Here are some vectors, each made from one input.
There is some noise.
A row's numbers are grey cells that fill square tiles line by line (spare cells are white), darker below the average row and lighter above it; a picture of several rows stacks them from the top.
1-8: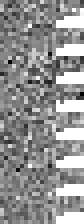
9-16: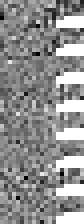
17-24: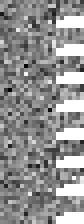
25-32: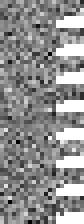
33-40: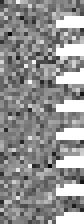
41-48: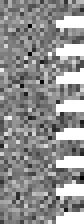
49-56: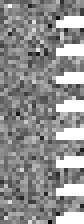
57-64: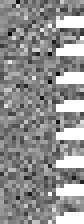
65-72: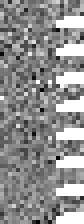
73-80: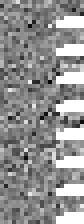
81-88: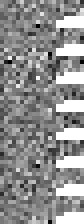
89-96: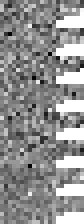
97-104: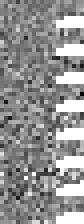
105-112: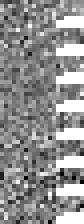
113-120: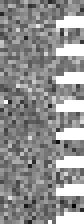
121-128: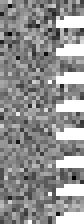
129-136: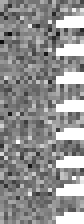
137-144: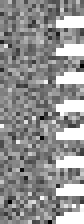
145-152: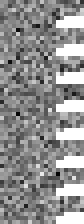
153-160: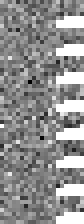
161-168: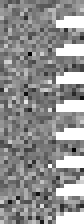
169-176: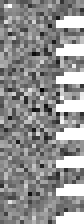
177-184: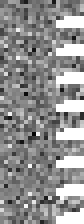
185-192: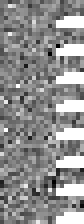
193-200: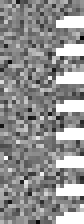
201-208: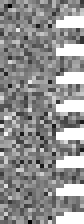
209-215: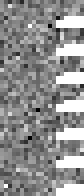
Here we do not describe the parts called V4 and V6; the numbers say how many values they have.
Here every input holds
a node of an 11-node tree and a value of V4, together with either a point on a 9-point line, or a value of V6.
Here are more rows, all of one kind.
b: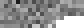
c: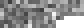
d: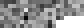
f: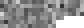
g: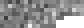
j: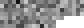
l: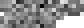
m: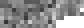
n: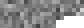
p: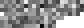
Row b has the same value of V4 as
d, f, l and m.
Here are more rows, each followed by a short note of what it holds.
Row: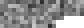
a point on a 9-point line, a node of an 11-node tree and a value of V4
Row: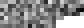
a node of an 11-node tree, a value of V4 and a value of V6
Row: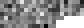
a node of an 11-node tree, a value of V4 and a value of V6
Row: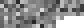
a node of an 11-node tree, a value of V4 and a value of V6
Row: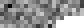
a point on a 9-point line, a node of an 11-node tree and a value of V4
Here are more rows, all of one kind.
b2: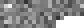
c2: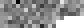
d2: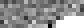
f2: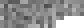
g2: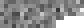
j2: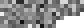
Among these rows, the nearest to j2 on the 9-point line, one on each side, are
d2 and g2.
